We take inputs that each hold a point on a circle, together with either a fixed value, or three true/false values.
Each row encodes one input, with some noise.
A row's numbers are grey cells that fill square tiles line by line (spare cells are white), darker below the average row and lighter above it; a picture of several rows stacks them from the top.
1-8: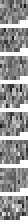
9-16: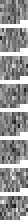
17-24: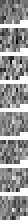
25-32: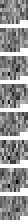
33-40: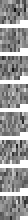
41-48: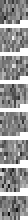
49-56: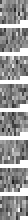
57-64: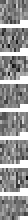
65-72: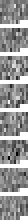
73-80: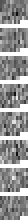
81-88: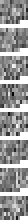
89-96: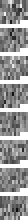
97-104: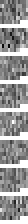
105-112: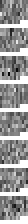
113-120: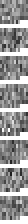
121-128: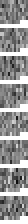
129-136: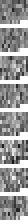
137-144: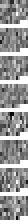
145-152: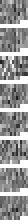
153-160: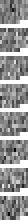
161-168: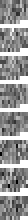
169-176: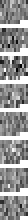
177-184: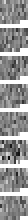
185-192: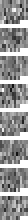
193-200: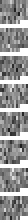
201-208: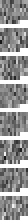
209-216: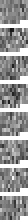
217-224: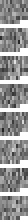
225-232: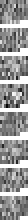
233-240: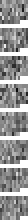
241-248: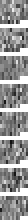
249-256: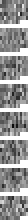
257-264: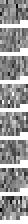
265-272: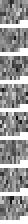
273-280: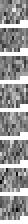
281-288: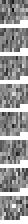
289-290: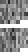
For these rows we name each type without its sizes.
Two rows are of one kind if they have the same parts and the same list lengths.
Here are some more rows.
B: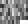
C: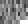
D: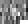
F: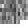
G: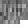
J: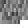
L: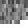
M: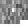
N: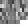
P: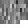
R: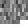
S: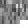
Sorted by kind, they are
B, C, D, G, L, P, R, S
F, J, M, N

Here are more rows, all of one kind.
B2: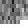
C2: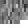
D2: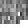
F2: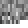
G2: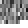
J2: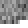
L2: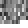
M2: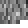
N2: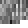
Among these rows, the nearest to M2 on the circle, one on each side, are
C2 and L2.
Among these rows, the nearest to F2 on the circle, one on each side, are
G2 and J2.
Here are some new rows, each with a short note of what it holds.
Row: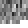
a point on a circle
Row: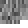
a point on a circle
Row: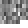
a point on a circle
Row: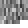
a point on a circle
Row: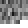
a point on a circle
